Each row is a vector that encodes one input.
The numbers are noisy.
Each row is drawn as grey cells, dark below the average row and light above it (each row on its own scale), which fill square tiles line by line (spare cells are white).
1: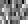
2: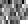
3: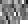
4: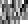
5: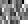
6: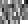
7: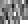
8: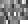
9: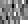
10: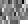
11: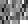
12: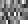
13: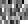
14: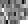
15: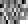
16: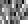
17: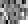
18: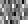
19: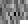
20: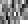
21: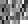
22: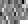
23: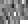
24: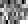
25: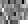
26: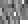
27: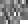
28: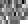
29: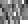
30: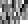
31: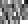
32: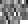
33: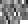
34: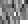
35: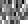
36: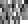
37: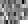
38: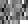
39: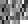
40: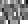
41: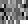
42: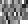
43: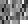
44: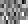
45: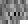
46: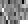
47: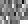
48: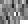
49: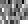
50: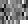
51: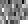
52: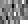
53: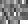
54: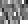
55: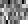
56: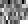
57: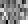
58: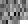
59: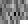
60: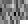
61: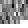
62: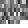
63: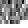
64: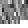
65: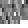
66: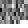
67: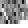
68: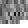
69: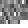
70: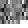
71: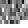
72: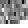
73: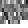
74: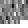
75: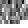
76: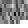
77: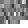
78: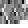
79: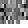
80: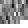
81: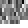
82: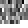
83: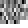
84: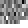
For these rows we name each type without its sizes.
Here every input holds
a true/false value, together with either a fixed value, or a point on each of two lines.
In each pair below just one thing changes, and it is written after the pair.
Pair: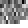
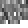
the true/false value
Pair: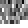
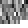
the true/false value
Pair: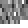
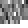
the place on one of the two lines
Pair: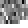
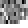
the place on one of the two lines
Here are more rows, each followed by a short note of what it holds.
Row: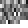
a point on each of two lines and a true/false value
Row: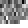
a point on each of two lines and a true/false value
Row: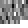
a point on each of two lines and a true/false value
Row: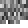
a point on each of two lines and a true/false value
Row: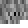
a true/false value
